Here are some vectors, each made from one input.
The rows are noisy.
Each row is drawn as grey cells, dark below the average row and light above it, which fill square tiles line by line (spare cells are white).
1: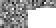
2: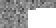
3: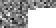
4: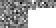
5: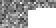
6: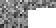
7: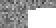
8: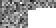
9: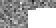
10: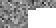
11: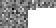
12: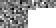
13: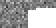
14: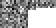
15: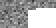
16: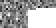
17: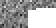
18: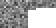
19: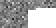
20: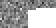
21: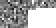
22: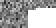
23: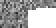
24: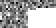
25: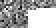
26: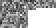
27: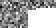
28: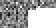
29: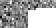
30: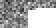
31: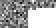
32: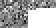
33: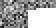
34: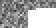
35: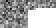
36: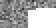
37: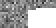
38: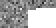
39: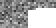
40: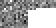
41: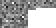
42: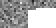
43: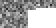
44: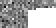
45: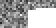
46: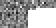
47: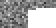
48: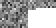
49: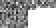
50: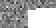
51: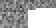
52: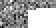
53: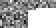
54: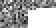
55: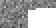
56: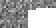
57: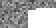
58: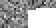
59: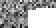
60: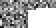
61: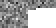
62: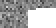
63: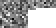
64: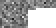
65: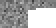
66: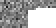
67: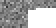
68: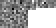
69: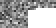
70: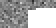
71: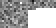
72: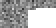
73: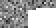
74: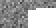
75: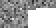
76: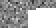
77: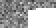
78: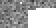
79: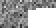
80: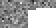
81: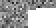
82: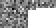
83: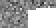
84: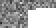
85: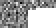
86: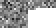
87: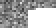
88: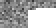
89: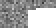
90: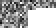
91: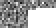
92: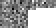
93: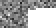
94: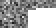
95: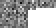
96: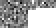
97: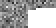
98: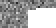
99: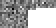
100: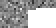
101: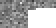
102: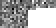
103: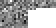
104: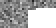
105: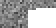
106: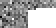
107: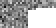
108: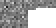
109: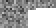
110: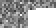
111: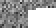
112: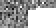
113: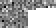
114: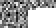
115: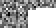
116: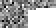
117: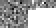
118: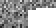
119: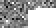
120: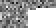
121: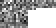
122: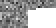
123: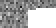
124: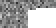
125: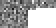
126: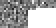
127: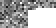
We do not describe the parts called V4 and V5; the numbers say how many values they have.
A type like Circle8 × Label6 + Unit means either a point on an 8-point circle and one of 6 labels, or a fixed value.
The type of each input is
Bool × Label6 × V4 × V5.
